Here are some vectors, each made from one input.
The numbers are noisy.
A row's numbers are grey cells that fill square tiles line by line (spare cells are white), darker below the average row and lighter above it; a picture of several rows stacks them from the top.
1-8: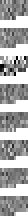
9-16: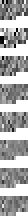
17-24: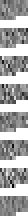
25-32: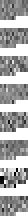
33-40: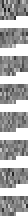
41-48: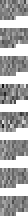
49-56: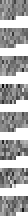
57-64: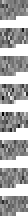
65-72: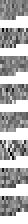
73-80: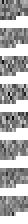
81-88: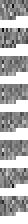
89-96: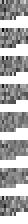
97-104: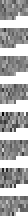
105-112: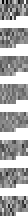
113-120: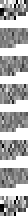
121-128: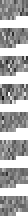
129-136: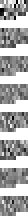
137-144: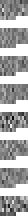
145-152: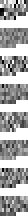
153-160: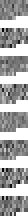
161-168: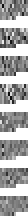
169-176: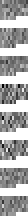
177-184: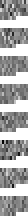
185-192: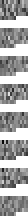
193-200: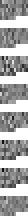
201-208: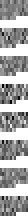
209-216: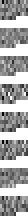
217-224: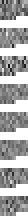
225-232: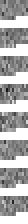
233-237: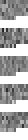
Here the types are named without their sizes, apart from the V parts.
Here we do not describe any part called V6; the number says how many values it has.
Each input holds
a list of items, each a true/false value and a value of V6.
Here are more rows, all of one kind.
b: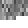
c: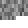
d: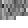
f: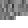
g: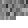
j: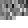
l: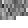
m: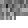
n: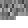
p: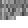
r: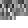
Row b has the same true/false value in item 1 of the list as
g, j and n.
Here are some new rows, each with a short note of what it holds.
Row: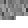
a list of two items
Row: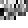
the empty list
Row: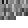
a list of one item
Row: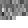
a list of two items
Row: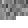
a list of three items
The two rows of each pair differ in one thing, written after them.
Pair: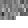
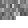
the true/false value in item 1 of the list
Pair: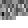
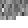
the value of V6 in item 1 of the list
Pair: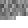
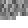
the true/false value in item 1 of the list
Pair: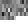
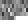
the value of V6 in item 1 of the list
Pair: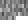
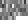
the true/false value in item 1 of the list
